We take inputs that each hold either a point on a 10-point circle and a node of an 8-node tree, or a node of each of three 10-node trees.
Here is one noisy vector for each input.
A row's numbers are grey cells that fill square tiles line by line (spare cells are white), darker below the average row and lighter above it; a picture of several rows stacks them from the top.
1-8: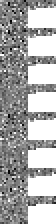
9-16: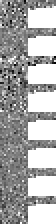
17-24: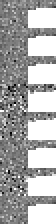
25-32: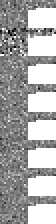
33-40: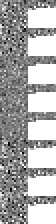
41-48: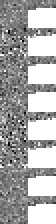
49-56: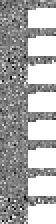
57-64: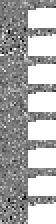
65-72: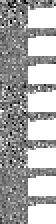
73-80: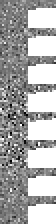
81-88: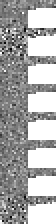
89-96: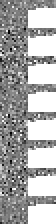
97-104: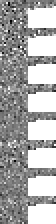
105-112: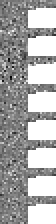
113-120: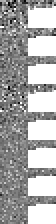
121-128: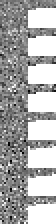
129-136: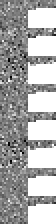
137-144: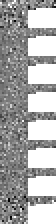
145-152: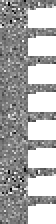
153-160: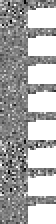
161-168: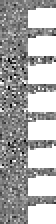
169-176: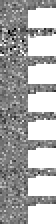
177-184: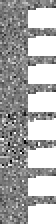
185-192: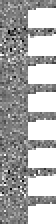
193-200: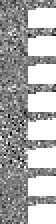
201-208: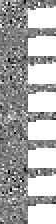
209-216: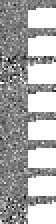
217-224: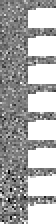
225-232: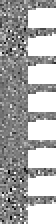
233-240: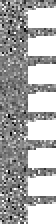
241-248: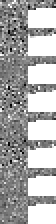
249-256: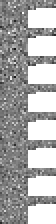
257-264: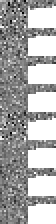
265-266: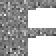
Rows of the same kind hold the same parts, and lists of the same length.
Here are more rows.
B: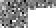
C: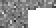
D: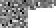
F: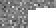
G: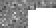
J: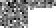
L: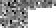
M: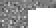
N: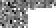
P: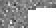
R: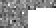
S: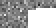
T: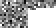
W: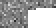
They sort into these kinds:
B, D, J, L, N, T
C, F, G, M, P, R, S, W

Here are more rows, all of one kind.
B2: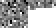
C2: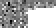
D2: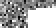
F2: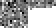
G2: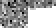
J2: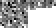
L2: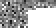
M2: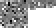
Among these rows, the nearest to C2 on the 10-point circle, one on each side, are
L2 and M2.
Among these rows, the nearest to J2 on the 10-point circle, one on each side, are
D2 and G2.
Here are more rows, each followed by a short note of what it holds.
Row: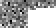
a point on a 10-point circle and a node of an 8-node tree
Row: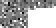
a point on a 10-point circle and a node of an 8-node tree
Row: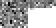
a point on a 10-point circle and a node of an 8-node tree
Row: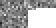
a node of each of three 10-node trees
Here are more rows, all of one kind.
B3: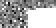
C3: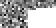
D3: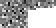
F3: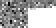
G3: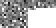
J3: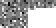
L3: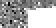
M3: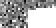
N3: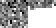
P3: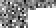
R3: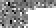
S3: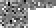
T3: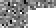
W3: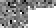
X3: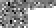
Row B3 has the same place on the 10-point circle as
G3, J3, N3 and P3.
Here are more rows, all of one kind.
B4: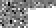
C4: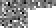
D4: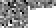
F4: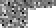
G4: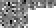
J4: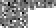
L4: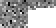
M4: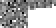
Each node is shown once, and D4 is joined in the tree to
L4.
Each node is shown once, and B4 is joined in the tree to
F4 and G4.
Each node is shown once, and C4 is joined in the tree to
J4.
